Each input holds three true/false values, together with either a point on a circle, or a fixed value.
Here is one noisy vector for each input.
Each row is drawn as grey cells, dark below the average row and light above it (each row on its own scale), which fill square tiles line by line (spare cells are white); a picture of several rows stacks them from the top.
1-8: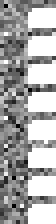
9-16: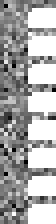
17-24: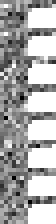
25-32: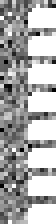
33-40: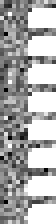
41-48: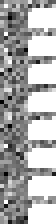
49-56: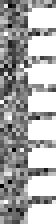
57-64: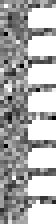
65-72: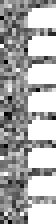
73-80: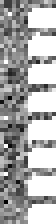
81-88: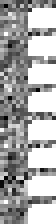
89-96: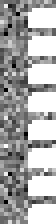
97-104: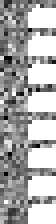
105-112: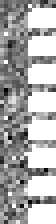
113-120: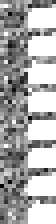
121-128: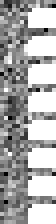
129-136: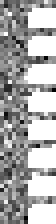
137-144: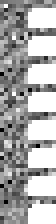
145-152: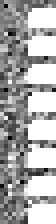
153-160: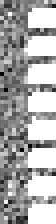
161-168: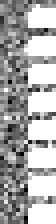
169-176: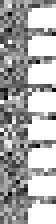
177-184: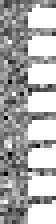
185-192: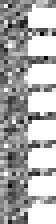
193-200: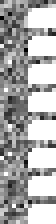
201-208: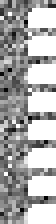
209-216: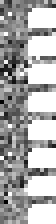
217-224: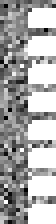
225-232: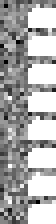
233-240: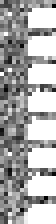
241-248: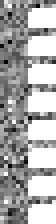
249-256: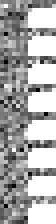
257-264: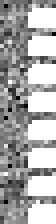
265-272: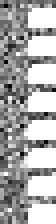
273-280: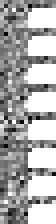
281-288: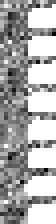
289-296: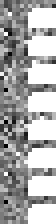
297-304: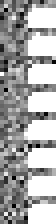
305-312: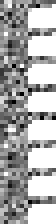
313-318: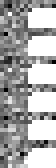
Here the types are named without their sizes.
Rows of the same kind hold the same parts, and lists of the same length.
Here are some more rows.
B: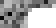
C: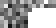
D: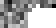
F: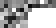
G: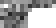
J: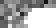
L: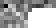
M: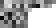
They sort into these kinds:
B, F, G, J, L, M
C, D

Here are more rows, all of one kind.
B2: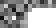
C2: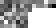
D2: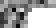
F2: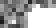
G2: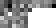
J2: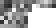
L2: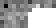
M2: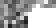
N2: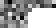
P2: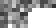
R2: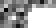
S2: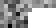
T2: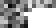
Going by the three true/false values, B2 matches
D2, F2 and R2.
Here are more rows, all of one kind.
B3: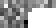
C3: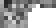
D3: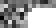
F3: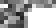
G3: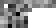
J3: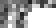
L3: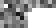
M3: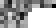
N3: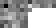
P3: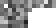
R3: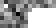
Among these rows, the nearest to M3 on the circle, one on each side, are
B3 and J3.
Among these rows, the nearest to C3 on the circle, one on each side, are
F3 and N3.
